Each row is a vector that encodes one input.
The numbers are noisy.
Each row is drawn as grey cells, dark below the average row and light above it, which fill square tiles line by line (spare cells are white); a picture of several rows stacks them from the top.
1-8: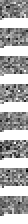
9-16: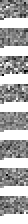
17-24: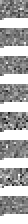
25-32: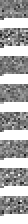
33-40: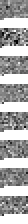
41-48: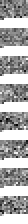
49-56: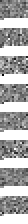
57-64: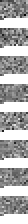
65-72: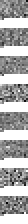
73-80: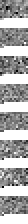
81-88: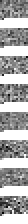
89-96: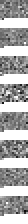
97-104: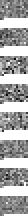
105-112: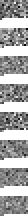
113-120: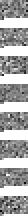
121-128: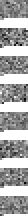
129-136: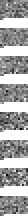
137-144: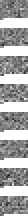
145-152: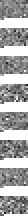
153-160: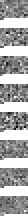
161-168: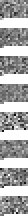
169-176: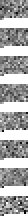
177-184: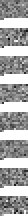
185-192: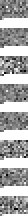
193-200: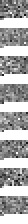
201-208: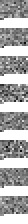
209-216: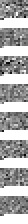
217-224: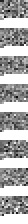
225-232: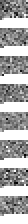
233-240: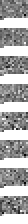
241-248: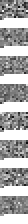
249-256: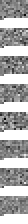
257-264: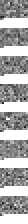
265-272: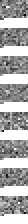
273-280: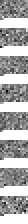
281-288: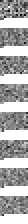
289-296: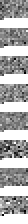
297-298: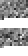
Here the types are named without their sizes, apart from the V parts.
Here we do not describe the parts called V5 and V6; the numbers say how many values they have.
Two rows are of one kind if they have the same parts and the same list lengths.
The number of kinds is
2.
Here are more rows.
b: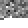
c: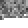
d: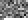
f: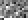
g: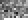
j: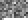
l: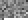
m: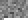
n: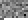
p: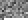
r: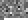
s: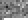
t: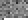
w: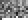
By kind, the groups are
b, d, f, j, n, r, s
c, g, l, m, p, t, w

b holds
a point on a circle, five true/false values, a value of V5 and a value of V6.
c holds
a point on a circle, a node of a tree, five true/false values and a value of V6.
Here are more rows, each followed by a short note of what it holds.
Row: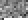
a point on a circle, five true/false values, a value of V5 and a value of V6
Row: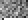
a point on a circle, five true/false values, a value of V5 and a value of V6
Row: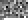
a point on a circle, a node of a tree, five true/false values and a value of V6
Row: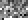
a point on a circle, five true/false values, a value of V5 and a value of V6
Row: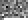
a point on a circle, a node of a tree, five true/false values and a value of V6
